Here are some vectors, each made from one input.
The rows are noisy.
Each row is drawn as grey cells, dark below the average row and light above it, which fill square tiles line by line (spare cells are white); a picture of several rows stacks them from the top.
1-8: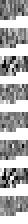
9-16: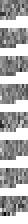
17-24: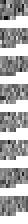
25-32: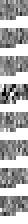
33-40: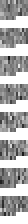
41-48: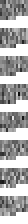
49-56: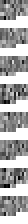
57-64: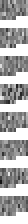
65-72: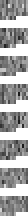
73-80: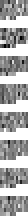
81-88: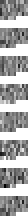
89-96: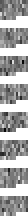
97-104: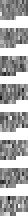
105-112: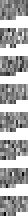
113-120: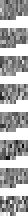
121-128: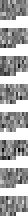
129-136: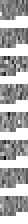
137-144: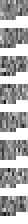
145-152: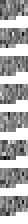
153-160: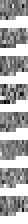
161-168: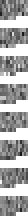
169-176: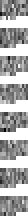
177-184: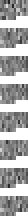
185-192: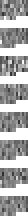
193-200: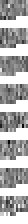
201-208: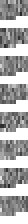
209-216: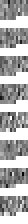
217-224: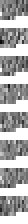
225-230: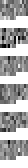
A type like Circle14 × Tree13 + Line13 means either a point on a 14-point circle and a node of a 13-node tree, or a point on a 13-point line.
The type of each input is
List2(Line8).
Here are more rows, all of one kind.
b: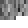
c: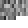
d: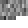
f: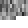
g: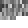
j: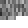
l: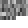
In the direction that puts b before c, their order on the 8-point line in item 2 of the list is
g, b, f, l, c, d, j.
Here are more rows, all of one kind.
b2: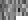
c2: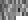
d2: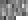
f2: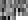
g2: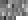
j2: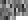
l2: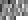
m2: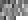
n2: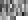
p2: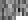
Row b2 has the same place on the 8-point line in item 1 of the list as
c2, f2 and p2.
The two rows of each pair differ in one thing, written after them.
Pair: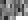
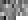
the place on the 8-point line in item 1 of the list
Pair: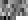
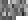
the place on the 8-point line in item 1 of the list
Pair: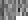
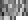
the place on the 8-point line in item 2 of the list
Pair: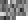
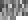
the place on the 8-point line in item 1 of the list
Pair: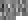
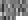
the place on the 8-point line in item 2 of the list
